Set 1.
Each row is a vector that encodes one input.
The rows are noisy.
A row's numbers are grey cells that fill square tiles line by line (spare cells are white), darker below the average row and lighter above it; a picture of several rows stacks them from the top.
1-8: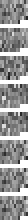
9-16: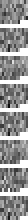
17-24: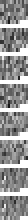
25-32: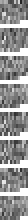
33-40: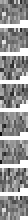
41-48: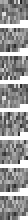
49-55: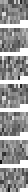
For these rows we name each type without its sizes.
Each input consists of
a node of a tree.
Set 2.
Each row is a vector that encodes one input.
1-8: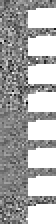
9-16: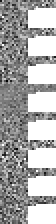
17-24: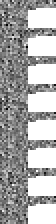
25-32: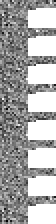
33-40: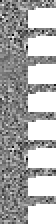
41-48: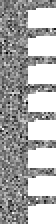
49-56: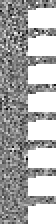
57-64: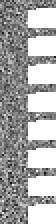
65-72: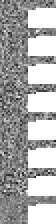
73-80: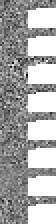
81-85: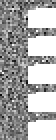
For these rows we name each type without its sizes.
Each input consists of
a node of a tree.
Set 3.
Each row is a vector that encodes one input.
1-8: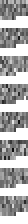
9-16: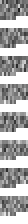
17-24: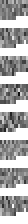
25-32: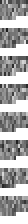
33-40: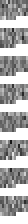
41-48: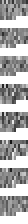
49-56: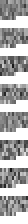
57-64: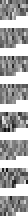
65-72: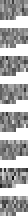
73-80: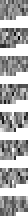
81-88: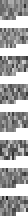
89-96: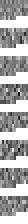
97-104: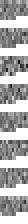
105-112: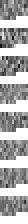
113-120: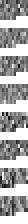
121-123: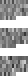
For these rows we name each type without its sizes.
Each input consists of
a point on a line.
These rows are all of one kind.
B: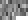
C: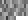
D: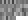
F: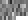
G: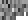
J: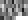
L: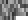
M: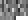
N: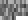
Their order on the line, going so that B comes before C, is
F, B, J, D, C, N, L, G, M.
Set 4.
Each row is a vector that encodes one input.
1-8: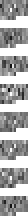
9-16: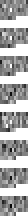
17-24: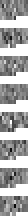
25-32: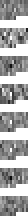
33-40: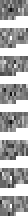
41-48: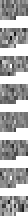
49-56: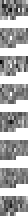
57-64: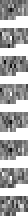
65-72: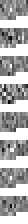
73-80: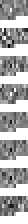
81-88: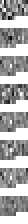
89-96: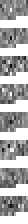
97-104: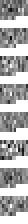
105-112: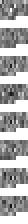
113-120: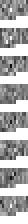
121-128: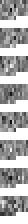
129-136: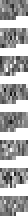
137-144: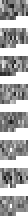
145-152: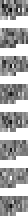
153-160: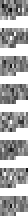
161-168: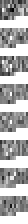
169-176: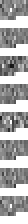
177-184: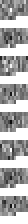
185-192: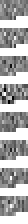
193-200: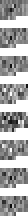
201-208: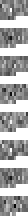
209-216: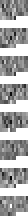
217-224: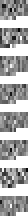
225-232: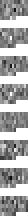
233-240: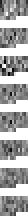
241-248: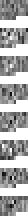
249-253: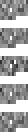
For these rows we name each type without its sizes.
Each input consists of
either a point on a circle, or a fixed value.
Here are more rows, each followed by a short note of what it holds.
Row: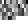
a fixed value
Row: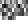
a fixed value
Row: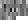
a point on a circle
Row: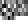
a fixed value
